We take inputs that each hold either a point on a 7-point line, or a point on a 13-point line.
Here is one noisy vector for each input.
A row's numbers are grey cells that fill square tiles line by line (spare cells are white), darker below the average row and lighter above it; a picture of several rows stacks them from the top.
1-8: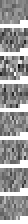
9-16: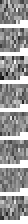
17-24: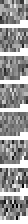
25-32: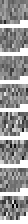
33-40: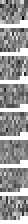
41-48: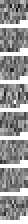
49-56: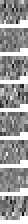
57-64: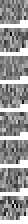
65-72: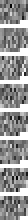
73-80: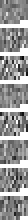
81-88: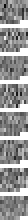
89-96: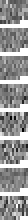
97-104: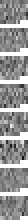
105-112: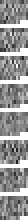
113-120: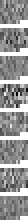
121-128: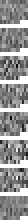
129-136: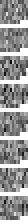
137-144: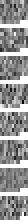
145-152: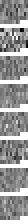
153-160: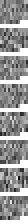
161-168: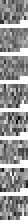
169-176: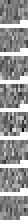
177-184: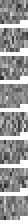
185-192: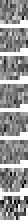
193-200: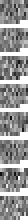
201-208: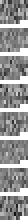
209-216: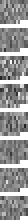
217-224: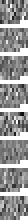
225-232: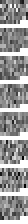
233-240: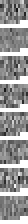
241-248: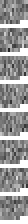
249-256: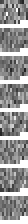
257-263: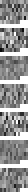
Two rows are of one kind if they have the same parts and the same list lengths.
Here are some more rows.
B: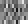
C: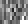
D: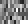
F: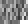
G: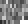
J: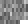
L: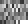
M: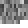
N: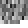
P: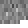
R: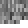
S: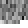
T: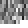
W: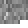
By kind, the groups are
B, C, F, J
D, G, L, M, N, P, R, S, T, W

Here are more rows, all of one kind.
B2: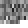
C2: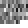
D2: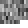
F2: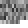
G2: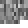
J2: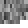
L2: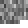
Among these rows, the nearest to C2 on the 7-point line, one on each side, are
D2 and L2.
